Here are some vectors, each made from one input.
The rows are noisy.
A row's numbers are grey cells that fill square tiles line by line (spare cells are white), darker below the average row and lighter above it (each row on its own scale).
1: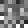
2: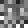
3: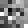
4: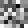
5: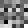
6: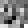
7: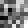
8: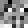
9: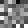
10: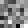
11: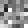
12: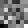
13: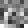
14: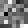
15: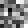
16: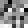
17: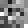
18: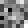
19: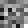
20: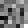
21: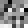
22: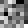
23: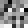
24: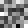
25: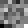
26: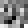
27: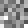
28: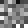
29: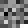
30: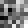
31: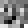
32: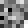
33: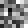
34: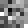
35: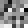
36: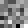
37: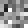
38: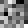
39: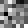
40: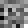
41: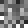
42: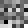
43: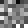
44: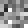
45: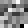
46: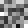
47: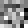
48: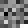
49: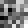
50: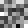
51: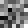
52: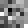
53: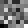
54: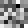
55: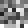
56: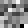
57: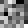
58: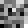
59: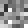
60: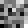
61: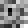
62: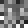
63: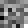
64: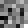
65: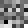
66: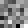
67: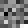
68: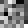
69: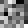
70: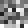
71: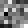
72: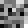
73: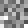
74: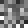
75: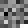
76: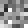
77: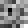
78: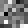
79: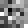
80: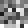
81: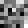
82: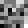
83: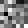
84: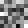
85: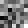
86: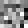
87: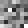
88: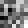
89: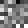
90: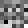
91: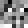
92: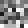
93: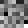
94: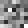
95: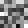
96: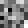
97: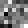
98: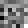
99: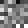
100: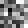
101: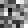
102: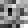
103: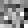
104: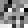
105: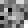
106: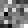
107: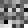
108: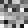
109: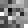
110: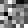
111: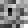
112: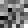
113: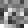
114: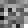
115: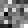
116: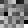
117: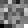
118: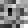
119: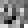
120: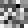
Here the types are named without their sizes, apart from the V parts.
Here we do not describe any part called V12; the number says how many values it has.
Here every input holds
a true/false value, together with either a point on a line, or a value of V12.
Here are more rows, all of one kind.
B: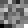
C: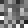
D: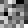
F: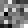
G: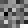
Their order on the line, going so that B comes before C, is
G, D, F, B, C.
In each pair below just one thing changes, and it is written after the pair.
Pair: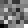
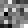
the place on the line
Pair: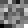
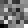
the place on the line
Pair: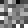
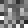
the place on the line
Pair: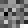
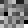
the true/false value
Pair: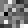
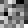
the true/false value
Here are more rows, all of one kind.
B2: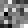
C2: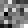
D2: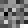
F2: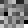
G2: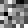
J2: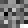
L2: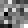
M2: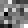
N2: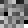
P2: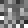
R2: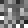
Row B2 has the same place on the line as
C2, G2, L2 and M2.
